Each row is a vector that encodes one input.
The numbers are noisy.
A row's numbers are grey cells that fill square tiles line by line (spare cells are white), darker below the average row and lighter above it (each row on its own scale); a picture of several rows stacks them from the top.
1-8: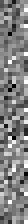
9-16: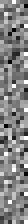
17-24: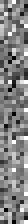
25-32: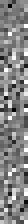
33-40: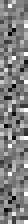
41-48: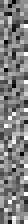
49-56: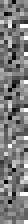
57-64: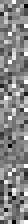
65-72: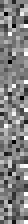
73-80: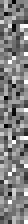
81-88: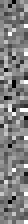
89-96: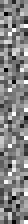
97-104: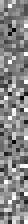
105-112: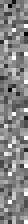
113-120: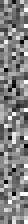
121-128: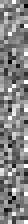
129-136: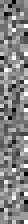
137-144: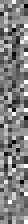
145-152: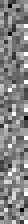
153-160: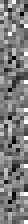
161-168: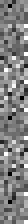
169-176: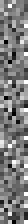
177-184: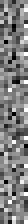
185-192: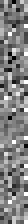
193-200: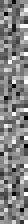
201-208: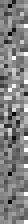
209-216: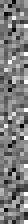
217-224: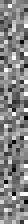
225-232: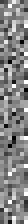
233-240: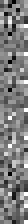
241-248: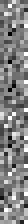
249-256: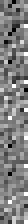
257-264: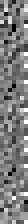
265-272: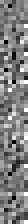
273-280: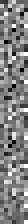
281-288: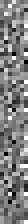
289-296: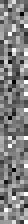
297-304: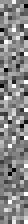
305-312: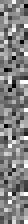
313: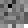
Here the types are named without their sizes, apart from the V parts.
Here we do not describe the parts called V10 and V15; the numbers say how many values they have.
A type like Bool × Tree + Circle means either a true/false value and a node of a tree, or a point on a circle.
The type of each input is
List(Line) + V10 × V15.
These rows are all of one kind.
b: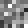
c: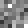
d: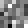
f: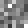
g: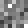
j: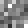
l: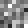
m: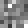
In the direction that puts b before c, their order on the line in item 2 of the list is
m, f, g, b, j, l, d, c.
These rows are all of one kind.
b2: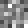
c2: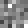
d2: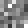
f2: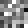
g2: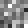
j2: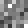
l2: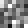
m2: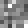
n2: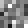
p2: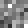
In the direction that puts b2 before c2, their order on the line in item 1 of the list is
f2, g2, b2, p2, c2, j2, m2, d2, n2, l2.
